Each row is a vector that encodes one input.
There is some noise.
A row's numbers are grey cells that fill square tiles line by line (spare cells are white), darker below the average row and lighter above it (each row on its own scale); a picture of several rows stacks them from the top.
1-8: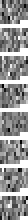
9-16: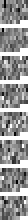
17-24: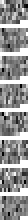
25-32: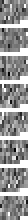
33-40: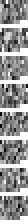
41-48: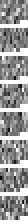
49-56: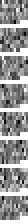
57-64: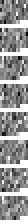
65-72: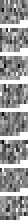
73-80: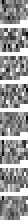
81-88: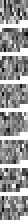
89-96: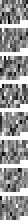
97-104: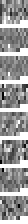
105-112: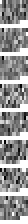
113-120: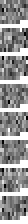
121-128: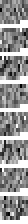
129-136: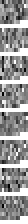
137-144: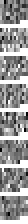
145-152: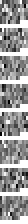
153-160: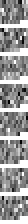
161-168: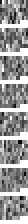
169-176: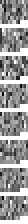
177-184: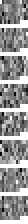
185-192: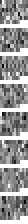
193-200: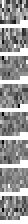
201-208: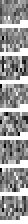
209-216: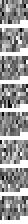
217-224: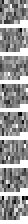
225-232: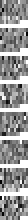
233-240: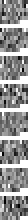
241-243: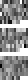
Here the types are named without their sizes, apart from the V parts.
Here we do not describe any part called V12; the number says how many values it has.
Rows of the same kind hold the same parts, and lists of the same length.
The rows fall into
2 kinds.
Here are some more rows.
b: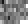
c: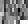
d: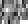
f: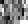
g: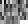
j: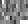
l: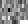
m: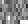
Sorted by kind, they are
b, c, f, g
d, j, l, m

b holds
a point on each of two circles and a true/false value.
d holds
a point on a circle and a value of V12.
